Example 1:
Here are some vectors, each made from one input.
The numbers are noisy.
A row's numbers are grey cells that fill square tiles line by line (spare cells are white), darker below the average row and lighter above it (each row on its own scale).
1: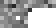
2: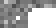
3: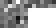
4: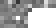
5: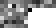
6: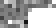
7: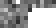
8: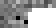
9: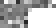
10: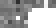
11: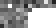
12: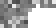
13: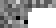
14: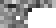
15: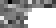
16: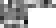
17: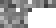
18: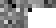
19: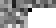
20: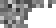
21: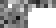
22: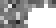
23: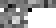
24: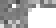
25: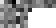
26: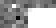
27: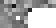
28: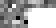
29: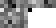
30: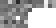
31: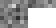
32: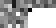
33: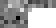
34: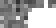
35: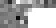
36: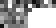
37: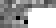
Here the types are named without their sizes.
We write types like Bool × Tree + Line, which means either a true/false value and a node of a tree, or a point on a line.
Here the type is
Bool × Bool × Bool + Unit.
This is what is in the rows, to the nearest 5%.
About 10% of them hold a fixed value. The rest hold three true/false values.
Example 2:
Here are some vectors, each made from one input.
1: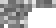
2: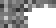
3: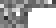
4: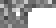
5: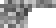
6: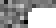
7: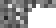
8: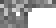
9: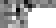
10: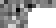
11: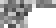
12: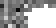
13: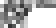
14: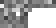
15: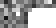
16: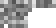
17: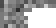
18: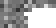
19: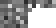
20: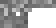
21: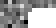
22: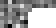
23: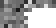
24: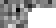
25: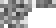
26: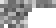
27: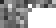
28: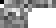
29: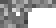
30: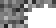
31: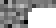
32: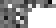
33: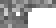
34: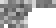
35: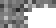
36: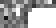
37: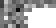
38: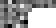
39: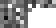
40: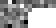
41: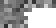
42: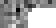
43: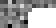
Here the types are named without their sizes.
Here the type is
Label.
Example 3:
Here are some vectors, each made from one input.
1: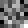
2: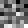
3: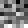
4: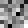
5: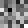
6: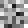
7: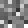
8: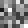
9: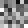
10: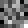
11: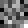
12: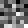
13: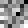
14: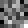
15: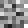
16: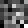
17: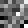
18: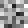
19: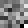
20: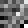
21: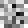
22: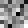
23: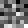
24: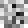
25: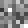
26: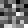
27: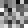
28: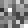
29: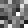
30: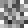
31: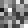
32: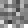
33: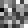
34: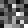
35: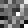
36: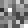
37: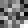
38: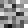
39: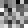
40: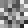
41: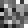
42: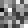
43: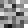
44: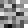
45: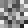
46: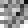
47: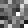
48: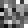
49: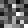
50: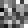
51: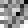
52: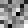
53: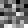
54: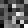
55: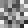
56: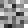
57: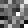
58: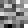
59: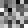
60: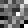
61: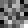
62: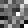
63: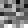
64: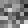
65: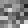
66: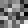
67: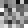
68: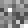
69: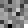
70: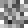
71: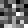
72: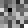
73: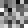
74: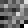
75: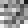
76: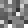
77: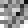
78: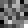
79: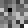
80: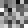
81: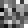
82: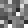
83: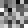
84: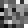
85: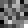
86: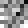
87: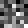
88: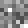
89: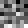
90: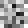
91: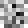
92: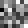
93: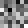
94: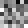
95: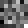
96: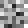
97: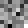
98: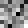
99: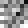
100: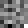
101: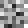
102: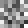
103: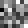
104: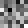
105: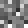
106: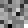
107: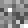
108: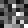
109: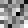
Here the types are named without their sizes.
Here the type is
Bool × Bool × Bool.
